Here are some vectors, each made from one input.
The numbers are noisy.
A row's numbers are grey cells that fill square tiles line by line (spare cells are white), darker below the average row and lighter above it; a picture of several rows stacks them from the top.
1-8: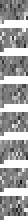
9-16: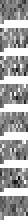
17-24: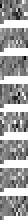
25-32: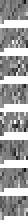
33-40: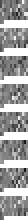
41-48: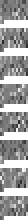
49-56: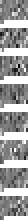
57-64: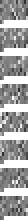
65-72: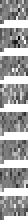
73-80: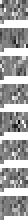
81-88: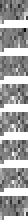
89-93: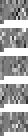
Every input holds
a point on a 7-point line, together with either a point on a 4-point line, or a point on a 5-point line.
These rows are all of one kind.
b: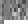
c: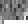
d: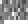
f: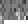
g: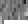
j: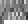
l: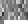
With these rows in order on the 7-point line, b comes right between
d and f.
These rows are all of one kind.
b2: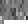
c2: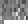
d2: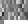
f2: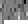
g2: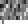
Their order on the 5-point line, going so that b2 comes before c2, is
b2, c2, d2, f2, g2.
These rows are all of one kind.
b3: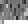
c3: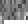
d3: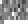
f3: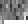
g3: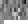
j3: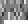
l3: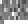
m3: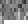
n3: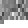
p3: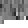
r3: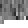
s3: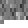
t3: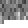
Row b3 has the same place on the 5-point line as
d3, g3 and l3.
